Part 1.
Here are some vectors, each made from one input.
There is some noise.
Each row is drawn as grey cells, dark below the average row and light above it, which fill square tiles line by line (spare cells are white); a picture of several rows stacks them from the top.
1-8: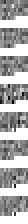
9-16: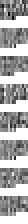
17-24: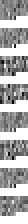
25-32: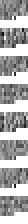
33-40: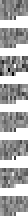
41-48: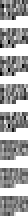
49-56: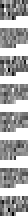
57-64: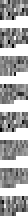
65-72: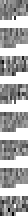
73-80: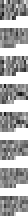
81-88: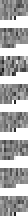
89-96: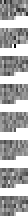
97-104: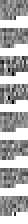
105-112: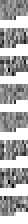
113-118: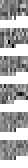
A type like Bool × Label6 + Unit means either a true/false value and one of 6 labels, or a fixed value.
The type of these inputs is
(Bool × Bool × Bool × Bool + Unit) × Line6 + Line12.
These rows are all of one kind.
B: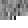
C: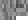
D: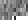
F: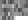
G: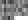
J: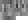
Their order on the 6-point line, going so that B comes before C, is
D, B, C, J, G, F.
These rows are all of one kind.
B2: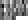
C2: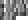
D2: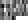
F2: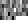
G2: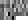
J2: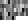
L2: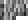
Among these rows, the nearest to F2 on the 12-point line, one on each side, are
G2 and J2.
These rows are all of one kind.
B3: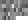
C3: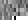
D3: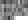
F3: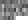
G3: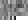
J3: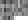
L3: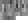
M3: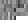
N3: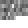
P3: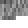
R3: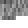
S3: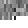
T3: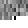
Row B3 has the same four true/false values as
C3 and T3.
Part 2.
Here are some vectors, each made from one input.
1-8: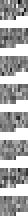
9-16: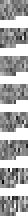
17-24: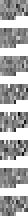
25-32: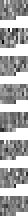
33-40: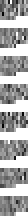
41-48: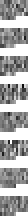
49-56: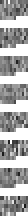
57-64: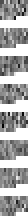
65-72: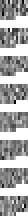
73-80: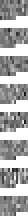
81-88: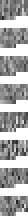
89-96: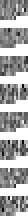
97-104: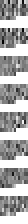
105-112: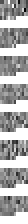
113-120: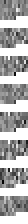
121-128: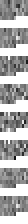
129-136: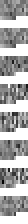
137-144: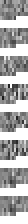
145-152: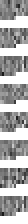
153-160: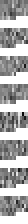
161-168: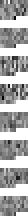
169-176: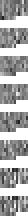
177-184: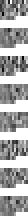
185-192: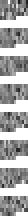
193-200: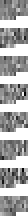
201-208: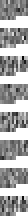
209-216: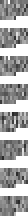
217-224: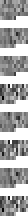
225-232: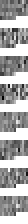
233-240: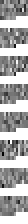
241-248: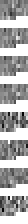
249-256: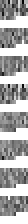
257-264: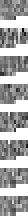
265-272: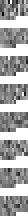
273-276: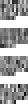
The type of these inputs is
Bool × Bool × Bool × Bool × (Circle14 + Unit) + Line11.
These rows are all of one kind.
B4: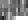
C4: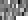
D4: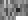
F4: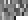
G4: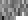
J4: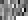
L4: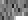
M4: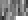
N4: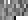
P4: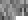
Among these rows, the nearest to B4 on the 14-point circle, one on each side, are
L4 and M4.
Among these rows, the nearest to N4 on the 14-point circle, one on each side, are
D4 and F4.
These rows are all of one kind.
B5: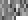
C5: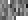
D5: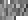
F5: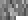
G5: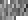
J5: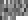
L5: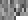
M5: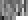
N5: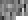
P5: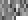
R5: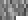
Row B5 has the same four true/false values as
C5, D5, G5 and P5.
